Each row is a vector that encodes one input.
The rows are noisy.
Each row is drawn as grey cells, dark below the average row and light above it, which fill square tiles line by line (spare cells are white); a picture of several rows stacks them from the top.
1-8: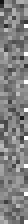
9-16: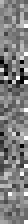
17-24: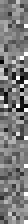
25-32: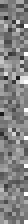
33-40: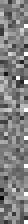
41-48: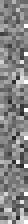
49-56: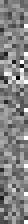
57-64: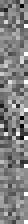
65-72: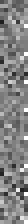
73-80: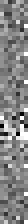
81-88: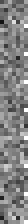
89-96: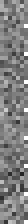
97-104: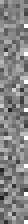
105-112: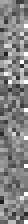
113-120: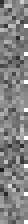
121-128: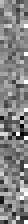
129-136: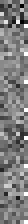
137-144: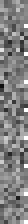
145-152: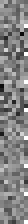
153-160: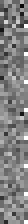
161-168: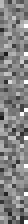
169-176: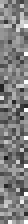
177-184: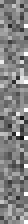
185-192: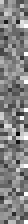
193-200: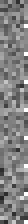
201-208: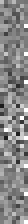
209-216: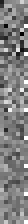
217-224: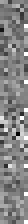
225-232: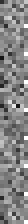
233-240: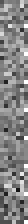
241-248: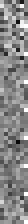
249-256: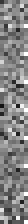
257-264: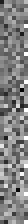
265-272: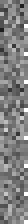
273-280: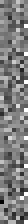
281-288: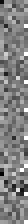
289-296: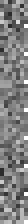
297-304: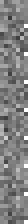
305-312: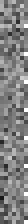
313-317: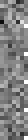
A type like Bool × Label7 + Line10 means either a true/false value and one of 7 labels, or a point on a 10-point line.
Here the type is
(Circle6 + Unit) × Label7 + Line11.
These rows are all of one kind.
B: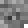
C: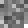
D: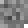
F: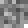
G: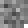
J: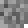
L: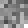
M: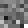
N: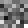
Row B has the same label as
D, G and J.
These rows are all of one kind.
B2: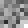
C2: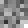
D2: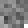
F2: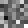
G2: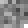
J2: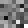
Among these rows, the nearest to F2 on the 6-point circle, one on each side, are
C2 and J2.
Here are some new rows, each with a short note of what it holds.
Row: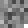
one of 7 labels
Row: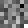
a point on an 11-point line
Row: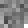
a point on a 6-point circle and one of 7 labels
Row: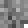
one of 7 labels
